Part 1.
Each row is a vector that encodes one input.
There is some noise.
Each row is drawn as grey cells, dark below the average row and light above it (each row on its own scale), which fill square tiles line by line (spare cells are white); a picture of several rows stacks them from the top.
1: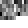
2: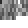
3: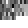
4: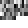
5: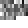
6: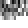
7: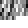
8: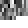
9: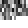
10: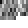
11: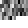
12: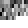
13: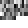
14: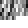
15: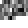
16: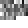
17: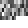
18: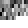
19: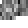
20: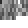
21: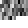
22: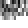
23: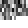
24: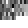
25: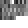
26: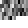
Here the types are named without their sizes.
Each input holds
a point on each of two lines.
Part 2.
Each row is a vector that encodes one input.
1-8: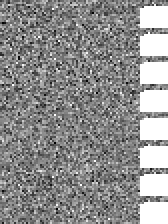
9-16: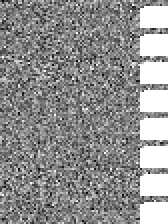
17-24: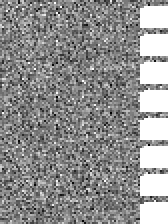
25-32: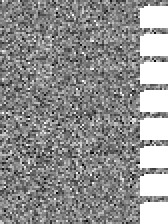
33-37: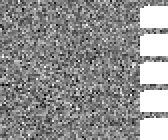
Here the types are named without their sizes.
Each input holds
three true/false values.
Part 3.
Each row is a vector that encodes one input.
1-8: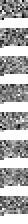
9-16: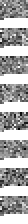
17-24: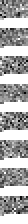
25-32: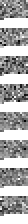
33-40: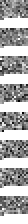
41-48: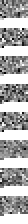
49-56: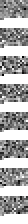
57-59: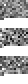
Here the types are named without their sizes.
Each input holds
a point on a line.
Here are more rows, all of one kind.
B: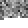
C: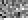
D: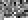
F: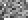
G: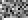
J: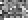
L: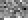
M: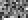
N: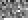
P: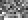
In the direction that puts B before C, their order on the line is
P, L, B, F, J, C, N, D, G, M.
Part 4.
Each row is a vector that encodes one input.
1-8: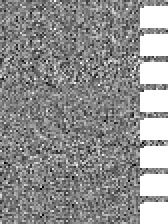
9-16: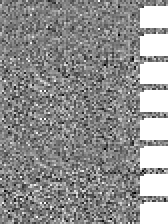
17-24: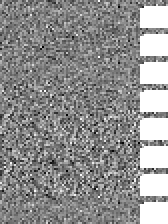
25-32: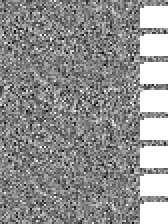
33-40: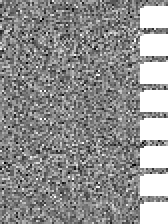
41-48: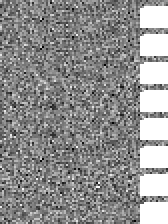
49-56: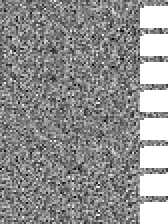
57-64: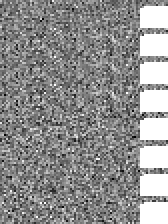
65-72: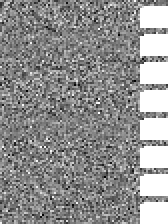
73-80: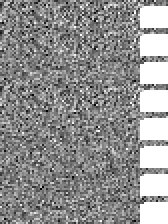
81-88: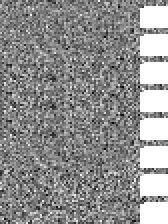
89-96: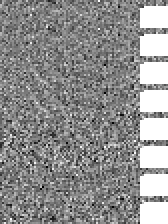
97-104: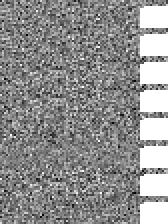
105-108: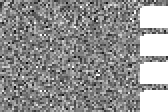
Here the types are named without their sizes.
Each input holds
a label.
